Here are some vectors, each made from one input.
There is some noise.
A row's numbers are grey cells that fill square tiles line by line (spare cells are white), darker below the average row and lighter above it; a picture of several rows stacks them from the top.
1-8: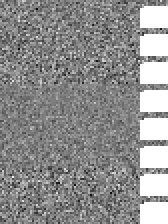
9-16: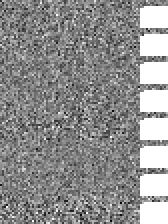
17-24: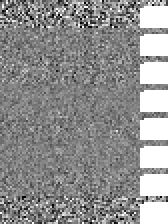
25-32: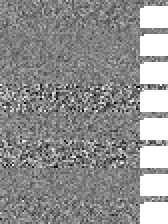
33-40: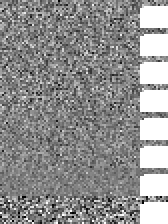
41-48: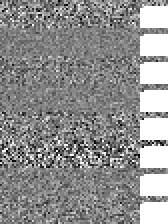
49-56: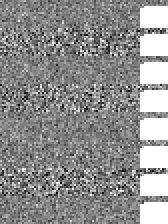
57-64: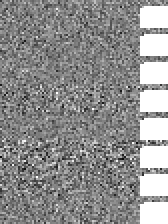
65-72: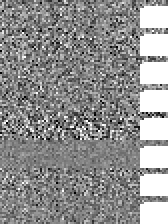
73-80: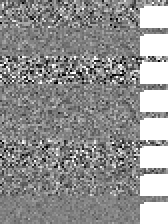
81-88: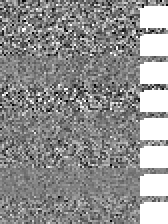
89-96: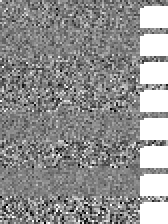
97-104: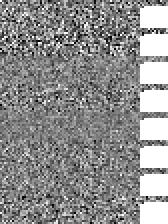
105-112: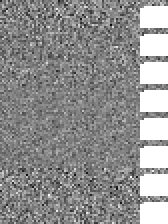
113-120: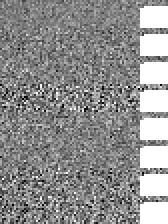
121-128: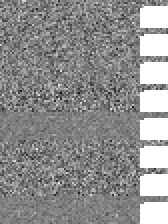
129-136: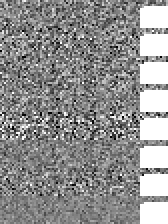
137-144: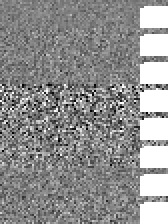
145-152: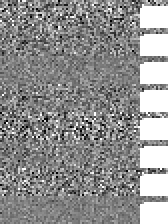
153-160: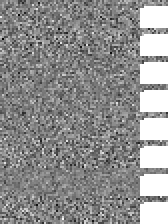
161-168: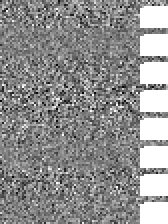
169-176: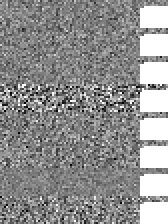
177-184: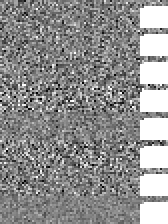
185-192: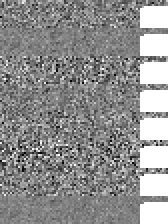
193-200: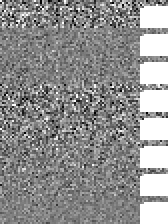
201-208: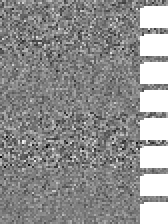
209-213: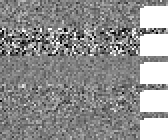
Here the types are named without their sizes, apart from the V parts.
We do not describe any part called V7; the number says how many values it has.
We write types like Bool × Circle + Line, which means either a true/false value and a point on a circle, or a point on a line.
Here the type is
(Bool × Label + Circle) × Line + V7.
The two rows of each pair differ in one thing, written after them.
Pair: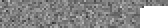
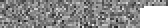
the true/false value
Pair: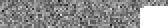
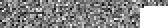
the true/false value
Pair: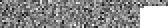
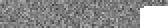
the true/false value
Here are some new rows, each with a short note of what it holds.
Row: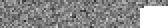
a label, a point on a line and a true/false value
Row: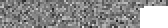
a label, a point on a line and a true/false value
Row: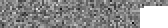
a value of V7
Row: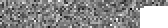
a label, a point on a line and a true/false value
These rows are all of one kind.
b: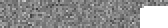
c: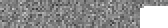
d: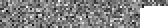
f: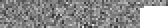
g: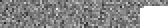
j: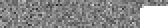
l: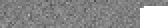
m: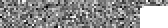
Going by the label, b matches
f and l.
